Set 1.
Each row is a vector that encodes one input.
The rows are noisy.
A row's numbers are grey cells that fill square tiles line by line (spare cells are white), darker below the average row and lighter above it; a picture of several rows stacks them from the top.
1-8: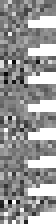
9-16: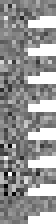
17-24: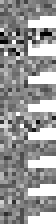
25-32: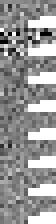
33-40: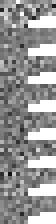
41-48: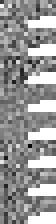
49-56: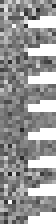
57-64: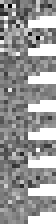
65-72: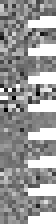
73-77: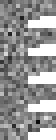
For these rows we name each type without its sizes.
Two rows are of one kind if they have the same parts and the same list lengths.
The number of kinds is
2.
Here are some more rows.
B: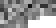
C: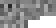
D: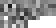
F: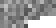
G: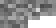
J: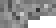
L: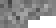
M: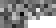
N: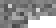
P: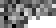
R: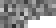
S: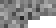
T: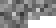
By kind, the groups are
B
C, D, F, G, J, L, M, N, P, R, S, T

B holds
a fixed value.
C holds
a label and a true/false value.
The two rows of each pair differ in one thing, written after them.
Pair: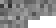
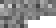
the label
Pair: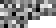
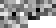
the label
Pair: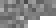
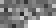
the true/false value
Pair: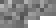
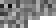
the label
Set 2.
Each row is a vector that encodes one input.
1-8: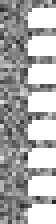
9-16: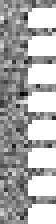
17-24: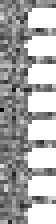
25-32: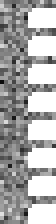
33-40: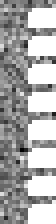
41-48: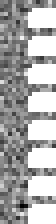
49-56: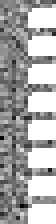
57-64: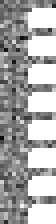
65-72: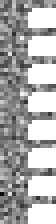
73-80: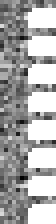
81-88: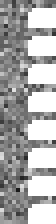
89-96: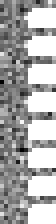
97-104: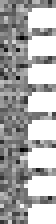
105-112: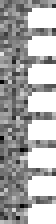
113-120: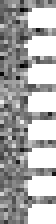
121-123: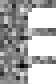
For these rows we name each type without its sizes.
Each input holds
a point on a circle and a point on each of two lines.
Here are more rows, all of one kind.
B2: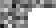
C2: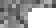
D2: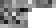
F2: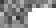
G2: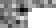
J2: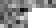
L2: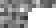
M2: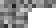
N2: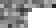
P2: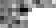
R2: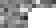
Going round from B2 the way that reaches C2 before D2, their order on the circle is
B2, C2, N2, F2, J2, G2, P2, D2, L2, R2, M2.
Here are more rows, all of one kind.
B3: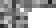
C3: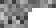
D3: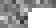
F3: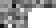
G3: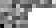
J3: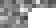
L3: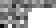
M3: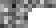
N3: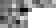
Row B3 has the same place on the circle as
C3, J3 and M3.
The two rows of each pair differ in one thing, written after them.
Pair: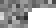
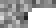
the place on one of the two lines
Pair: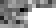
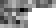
the place on the circle
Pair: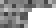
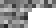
the place on the circle
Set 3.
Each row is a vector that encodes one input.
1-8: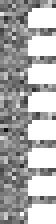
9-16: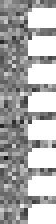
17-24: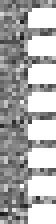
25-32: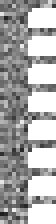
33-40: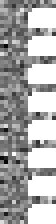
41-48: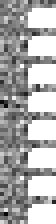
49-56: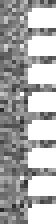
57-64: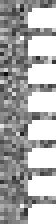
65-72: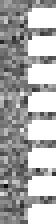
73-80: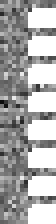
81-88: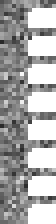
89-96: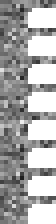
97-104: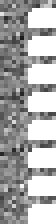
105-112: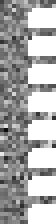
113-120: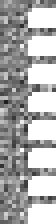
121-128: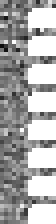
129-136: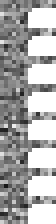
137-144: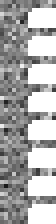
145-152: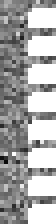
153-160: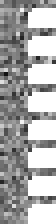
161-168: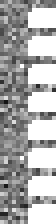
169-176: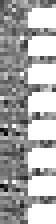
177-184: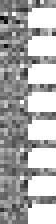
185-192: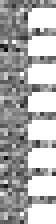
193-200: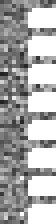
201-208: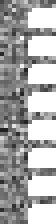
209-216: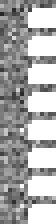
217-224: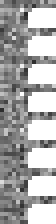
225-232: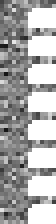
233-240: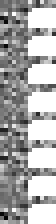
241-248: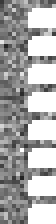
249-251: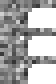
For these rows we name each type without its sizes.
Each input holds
either a point on a circle, or a point on a line.
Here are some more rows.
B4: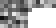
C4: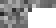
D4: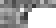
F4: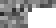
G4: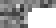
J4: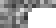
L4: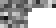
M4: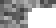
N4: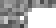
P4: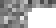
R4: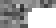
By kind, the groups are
B4, D4, J4, L4
C4, F4, G4, M4, N4, P4, R4

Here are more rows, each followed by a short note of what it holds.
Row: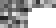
a point on a line
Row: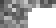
a point on a circle
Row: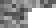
a point on a circle
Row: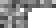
a point on a line
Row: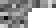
a point on a line
